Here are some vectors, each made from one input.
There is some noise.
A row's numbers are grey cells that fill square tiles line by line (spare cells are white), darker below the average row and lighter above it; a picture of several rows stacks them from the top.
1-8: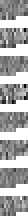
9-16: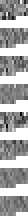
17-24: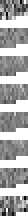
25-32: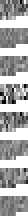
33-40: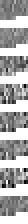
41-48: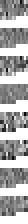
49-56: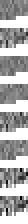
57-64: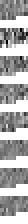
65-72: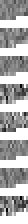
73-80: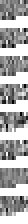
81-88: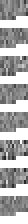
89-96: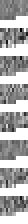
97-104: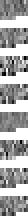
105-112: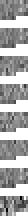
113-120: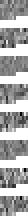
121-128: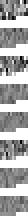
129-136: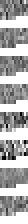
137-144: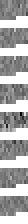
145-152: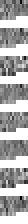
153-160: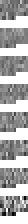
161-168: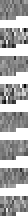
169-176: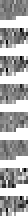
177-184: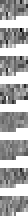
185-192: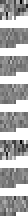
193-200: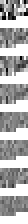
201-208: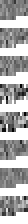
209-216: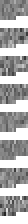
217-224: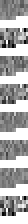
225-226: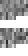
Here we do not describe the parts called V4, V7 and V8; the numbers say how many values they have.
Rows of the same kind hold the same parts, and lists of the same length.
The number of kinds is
3.
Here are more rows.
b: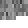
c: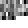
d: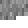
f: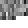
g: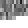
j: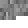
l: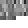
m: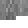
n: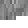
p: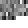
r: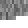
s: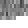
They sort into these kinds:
b, f, j, s
c, g, m, p, r
d, l, n

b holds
a point on a 5-point line, a true/false value, a value of V4 and a value of V8.
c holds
a point on a 5-point circle, a point on a 5-point line, a true/false value and a value of V8.
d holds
a value of V7 and a value of V8.
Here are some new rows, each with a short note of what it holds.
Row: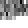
a point on a 5-point line, a true/false value, a value of V4 and a value of V8
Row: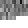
a point on a 5-point circle, a point on a 5-point line, a true/false value and a value of V8
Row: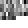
a value of V7 and a value of V8
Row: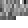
a value of V7 and a value of V8
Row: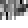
a value of V7 and a value of V8
